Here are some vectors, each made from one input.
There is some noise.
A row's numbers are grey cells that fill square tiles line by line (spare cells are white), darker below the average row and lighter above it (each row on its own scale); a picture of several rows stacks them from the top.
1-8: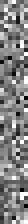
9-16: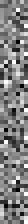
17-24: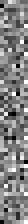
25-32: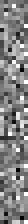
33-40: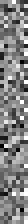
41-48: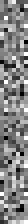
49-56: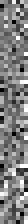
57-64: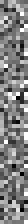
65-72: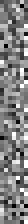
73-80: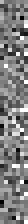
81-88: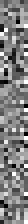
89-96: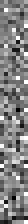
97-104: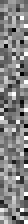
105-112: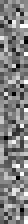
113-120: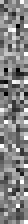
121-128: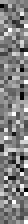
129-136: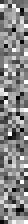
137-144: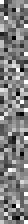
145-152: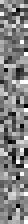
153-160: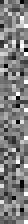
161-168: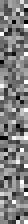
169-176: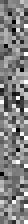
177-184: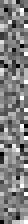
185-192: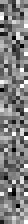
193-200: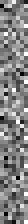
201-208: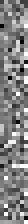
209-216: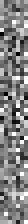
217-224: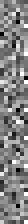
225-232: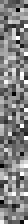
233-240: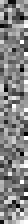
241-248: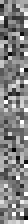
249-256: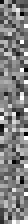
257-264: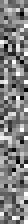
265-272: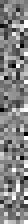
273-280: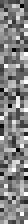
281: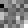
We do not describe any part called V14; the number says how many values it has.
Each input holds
a value of V14, together with either one of 12 labels, or a point on an 8-point line.
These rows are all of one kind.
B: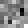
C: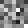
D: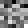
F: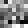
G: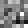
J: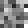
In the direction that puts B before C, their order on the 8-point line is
G, F, D, J, B, C.
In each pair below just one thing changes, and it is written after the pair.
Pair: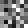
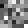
the value of V14
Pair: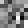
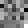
the value of V14
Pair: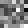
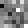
the value of V14
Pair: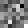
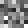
the value of V14
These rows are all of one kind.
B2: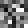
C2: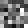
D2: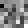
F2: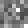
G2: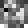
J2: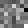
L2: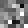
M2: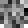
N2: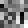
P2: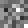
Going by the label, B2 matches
D2, F2, N2 and P2.
